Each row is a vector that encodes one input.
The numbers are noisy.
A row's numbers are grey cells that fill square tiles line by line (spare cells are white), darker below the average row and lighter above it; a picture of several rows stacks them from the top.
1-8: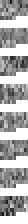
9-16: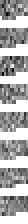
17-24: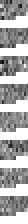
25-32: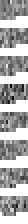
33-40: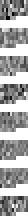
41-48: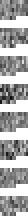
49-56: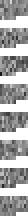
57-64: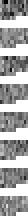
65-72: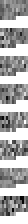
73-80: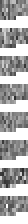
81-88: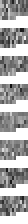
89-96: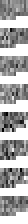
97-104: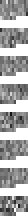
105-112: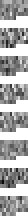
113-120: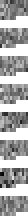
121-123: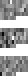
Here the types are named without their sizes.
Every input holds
a point on a line, together with either a point on a line, or four true/false values.
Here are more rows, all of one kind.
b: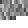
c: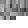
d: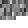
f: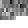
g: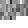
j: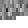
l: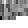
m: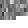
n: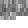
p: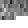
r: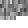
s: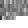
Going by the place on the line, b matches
c and g.
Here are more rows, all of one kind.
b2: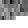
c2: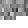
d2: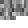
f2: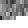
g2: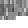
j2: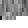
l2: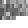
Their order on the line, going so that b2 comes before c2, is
b2, f2, j2, l2, g2, c2, d2.
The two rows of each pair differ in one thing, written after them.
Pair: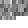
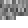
one of the four true/false values
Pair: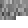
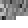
the place on the line
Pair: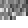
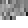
one of the four true/false values
